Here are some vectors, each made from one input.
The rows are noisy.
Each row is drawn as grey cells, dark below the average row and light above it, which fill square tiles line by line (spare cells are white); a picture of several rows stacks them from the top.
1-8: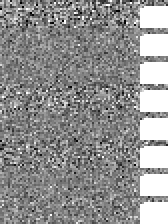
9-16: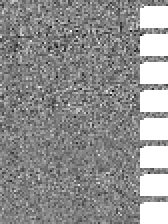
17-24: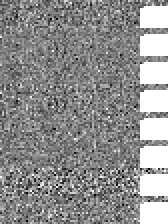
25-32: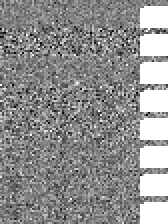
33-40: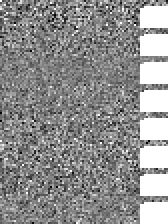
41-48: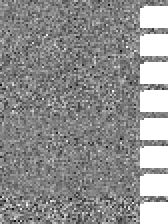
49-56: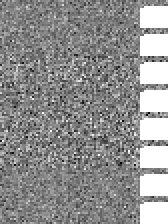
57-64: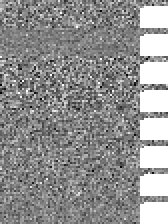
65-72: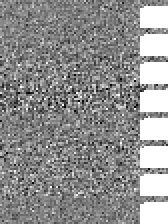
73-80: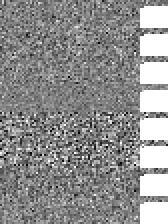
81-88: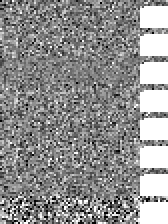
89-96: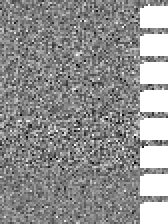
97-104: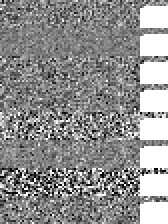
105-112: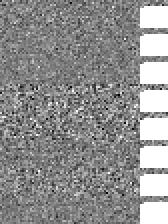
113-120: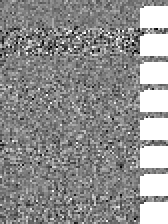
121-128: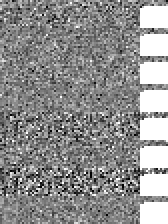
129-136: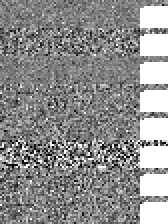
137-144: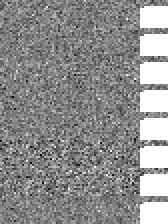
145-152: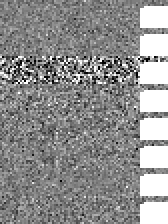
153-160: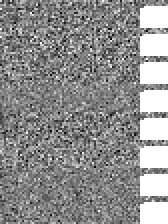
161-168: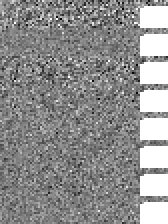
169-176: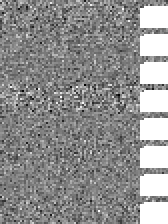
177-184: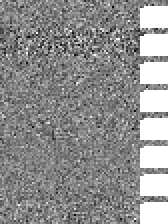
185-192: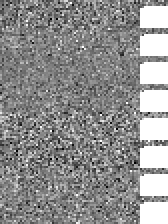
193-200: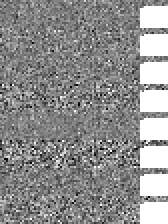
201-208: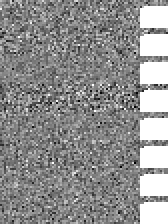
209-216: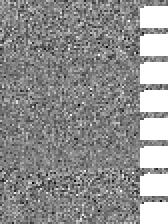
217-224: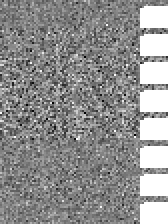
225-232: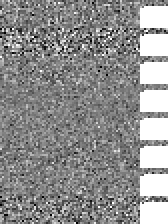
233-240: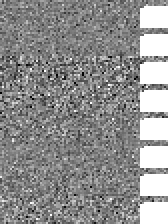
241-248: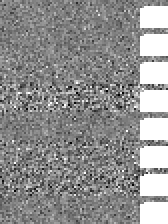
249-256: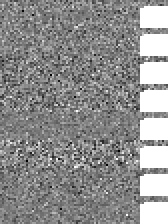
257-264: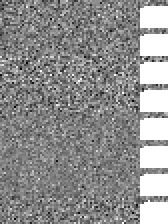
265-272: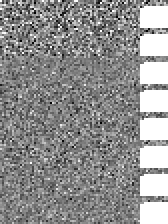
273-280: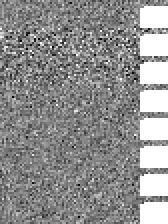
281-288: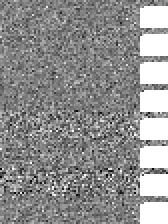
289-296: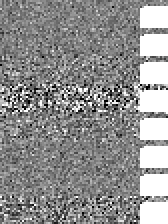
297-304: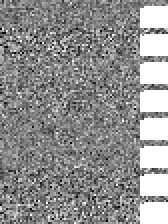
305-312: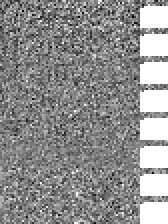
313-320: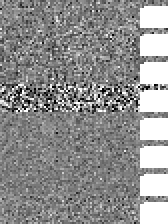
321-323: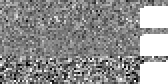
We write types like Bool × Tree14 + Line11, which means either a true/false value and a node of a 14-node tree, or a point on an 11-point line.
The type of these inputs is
(Bool × Bool × Bool × Bool + Circle16) × Circle16 + Unit.
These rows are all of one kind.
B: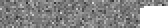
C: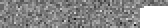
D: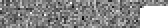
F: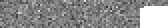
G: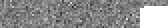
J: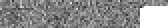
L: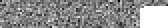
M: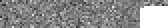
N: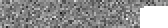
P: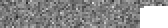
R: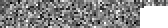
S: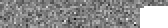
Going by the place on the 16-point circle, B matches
M and P.
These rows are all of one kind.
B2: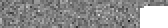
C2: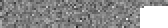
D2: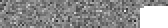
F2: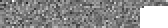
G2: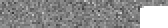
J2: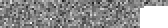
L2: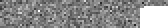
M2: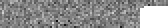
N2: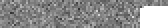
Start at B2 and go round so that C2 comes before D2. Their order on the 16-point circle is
B2, N2, G2, F2, L2, C2, J2, M2, D2.
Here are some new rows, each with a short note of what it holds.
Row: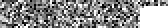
a fixed value
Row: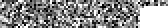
a fixed value
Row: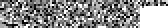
a fixed value
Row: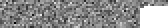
a point on each of two 16-point circles
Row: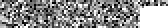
a fixed value
